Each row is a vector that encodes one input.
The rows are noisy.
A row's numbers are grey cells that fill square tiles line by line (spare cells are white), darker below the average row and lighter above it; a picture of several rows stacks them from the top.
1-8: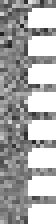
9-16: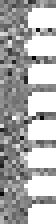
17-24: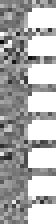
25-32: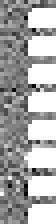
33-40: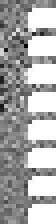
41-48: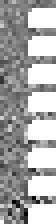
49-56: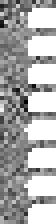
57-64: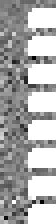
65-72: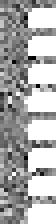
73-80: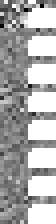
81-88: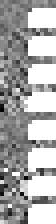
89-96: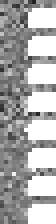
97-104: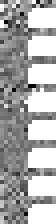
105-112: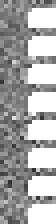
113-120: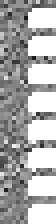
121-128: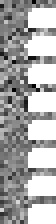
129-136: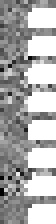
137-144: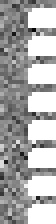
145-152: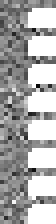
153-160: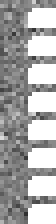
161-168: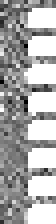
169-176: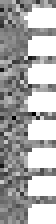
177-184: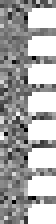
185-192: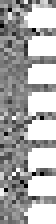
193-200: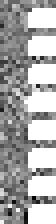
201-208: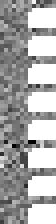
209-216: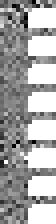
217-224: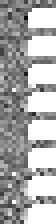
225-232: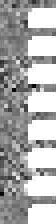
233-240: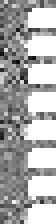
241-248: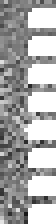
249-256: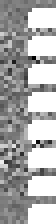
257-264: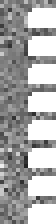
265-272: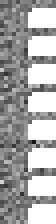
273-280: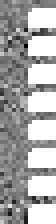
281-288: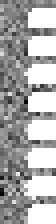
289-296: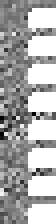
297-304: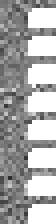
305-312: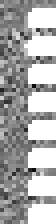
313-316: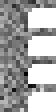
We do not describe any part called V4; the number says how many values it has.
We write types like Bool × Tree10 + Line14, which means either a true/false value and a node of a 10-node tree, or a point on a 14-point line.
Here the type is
Line8 × V4 + List3(Line6).
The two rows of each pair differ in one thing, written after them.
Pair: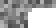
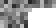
the place on the 8-point line
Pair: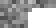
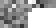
the place on the 8-point line
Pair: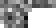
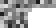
the place on the 8-point line
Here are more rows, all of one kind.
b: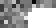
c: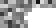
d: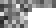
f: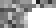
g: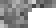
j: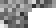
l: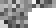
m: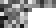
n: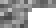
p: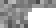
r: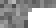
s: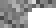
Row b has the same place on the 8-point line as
c, p, r and s.
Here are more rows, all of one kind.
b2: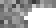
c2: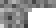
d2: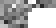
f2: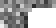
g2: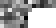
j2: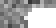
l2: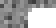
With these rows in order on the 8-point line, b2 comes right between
d2 and f2.
